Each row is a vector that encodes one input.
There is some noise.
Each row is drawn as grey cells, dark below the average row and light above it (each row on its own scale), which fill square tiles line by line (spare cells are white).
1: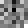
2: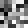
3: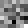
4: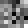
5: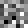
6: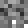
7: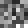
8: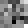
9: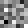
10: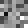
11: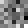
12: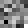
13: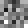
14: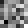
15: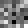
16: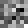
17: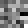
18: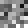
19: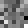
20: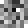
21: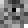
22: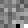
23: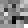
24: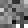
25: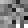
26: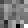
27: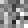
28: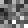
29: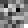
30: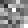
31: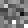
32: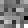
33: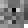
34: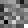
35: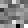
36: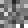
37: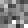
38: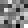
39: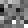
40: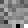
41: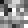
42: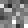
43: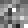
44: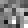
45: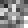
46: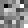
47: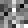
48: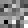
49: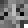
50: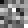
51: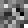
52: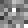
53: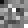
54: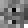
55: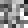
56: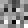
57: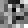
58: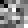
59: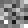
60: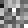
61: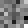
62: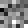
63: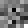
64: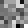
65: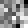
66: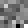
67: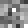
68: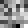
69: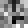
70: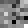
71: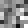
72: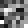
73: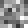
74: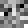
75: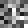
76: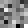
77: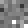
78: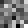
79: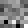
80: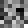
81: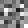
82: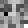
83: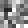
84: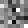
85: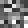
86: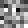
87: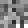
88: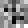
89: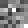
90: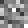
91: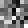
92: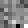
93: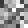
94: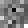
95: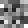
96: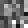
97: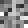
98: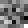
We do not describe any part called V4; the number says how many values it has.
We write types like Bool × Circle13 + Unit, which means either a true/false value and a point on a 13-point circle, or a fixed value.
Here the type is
(Bool × Line5 + Label5) × Line5 × V4.
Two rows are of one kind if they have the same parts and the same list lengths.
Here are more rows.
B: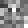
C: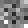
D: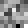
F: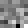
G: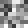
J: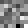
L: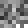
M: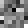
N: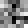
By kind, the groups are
B, D, F, G, J, L
C, M, N

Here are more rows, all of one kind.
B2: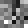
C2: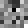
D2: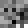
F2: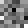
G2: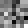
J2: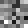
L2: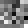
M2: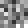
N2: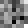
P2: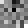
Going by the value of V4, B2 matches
C2, J2 and N2.
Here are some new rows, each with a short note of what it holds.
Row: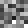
a point on each of two 5-point lines, a true/false value and a value of V4
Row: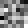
a point on each of two 5-point lines, a true/false value and a value of V4
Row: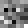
one of 5 labels, a point on a 5-point line and a value of V4
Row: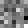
one of 5 labels, a point on a 5-point line and a value of V4
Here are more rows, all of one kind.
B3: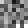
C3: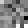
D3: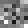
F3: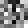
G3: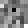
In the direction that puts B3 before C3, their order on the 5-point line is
F3, B3, D3, G3, C3.
